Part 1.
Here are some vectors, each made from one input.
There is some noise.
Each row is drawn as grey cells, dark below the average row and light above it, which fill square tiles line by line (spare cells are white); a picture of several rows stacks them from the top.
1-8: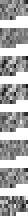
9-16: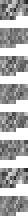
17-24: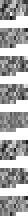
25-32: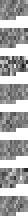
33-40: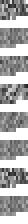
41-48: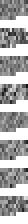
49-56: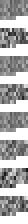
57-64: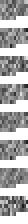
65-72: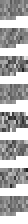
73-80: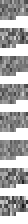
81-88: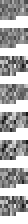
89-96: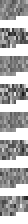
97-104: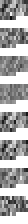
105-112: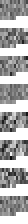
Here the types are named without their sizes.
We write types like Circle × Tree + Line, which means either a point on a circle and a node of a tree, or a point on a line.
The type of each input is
Line.
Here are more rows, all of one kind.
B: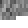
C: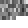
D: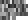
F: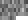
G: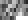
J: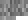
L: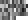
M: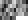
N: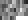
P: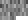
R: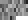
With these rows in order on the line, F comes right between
P and R.
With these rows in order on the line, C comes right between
B and L.
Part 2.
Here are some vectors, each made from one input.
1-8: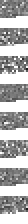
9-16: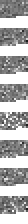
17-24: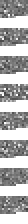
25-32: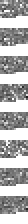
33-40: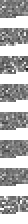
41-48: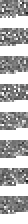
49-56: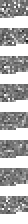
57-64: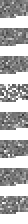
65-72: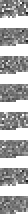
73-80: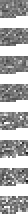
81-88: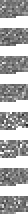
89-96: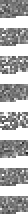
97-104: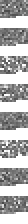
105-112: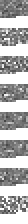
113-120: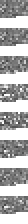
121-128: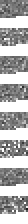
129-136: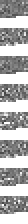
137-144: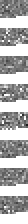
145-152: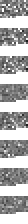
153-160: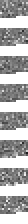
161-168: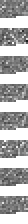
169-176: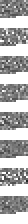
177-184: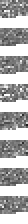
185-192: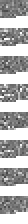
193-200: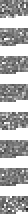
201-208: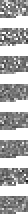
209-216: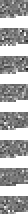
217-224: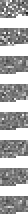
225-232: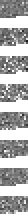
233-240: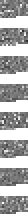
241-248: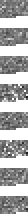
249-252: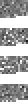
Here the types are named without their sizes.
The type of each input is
Line.
